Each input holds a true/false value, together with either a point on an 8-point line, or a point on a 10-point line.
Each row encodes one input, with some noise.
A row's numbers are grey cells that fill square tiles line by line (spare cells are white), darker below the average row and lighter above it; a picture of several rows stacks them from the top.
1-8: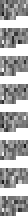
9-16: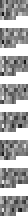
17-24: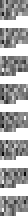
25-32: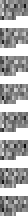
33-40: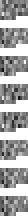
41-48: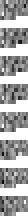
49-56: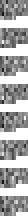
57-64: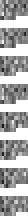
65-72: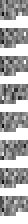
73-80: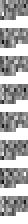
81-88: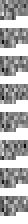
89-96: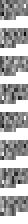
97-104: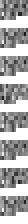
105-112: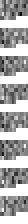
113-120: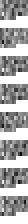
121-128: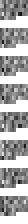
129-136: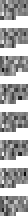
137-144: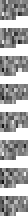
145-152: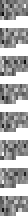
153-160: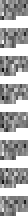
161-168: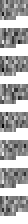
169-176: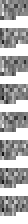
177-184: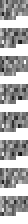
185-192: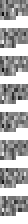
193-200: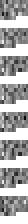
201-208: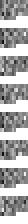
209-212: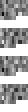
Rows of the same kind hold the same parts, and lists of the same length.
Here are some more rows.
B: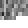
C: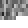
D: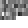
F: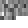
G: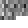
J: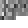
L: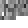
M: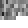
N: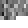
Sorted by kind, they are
B, C, F, G, J, L, M
D, N

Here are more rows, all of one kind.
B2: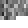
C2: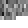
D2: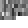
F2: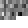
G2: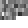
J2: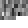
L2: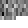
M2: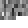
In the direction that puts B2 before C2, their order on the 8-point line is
B2, G2, D2, J2, M2, C2, F2, L2.
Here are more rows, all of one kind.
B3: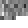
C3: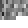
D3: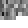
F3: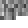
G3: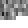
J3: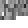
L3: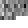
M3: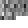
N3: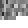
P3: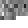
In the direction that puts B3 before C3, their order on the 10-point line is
P3, B3, F3, C3, N3, J3, D3, G3, M3, L3.
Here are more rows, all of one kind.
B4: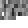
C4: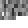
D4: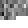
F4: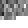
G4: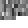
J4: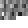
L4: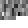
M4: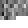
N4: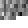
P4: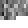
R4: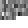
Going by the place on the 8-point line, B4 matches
C4 and F4.
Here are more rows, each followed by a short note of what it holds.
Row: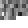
a point on an 8-point line and a true/false value
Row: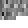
a point on a 10-point line and a true/false value
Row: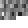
a point on an 8-point line and a true/false value
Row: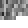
a point on a 10-point line and a true/false value
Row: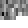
a point on a 10-point line and a true/false value
